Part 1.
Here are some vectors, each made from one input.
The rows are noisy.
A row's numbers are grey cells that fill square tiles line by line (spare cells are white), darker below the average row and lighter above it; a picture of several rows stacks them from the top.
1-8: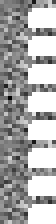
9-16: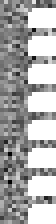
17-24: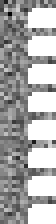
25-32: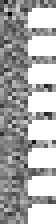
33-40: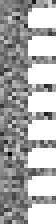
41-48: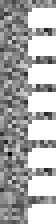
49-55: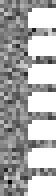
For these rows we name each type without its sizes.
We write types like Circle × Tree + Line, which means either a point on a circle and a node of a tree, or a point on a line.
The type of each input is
Line.
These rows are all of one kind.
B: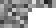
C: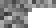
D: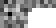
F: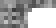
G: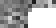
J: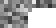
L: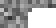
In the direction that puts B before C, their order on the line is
B, J, L, F, G, C, D.
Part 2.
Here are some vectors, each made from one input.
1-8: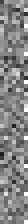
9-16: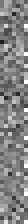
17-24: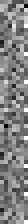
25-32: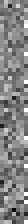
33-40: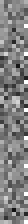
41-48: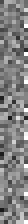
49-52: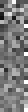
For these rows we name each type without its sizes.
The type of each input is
Label.
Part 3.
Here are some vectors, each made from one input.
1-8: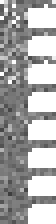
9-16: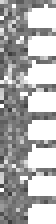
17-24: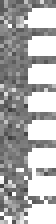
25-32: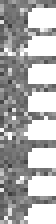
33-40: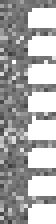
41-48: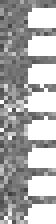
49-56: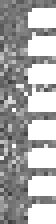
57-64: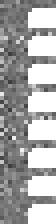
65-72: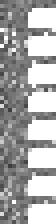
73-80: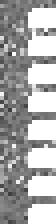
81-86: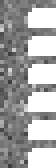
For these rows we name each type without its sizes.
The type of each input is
Bool × Bool × Bool × Bool + Unit.
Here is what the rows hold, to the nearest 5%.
About 5% of them hold a fixed value. The rest hold four true/false values.
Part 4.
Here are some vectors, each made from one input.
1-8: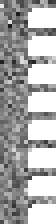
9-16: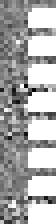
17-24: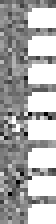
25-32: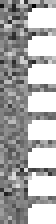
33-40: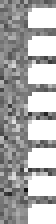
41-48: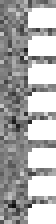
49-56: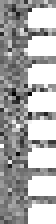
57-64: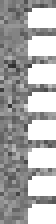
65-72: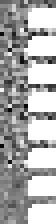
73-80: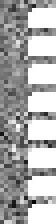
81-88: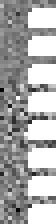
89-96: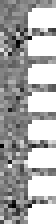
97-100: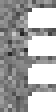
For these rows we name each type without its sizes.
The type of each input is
Bool × Bool × Bool × Bool.
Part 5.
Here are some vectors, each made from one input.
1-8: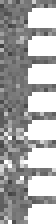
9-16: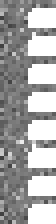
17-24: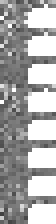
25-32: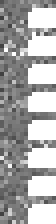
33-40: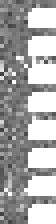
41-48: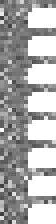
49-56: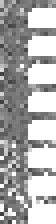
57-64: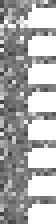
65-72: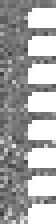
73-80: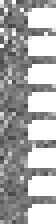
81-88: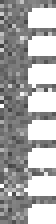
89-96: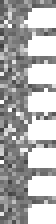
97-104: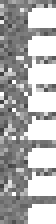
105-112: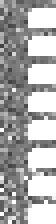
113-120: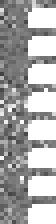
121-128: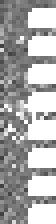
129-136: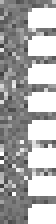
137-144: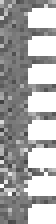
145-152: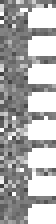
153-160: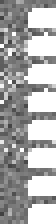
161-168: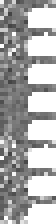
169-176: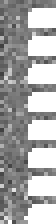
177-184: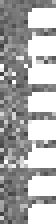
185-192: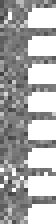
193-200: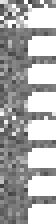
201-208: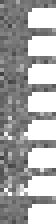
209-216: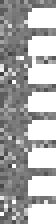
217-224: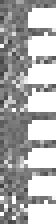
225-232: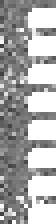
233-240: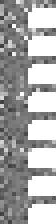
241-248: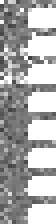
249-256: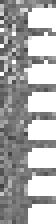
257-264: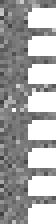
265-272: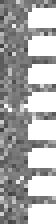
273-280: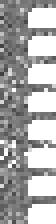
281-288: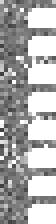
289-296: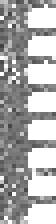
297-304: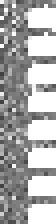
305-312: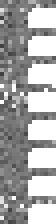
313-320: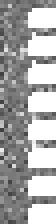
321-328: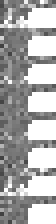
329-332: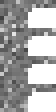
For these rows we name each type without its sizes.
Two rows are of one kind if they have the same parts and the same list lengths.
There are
2 kinds of row.
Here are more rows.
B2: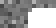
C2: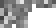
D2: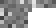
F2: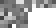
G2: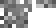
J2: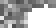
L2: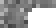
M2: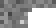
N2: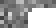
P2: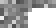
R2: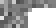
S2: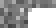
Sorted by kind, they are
B2
C2, D2, F2, G2, J2, L2, M2, N2, P2, R2, S2

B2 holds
a fixed value.
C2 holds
four true/false values.
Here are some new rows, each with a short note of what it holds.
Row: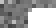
a fixed value
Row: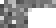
a fixed value
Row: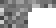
four true/false values
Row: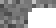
a fixed value
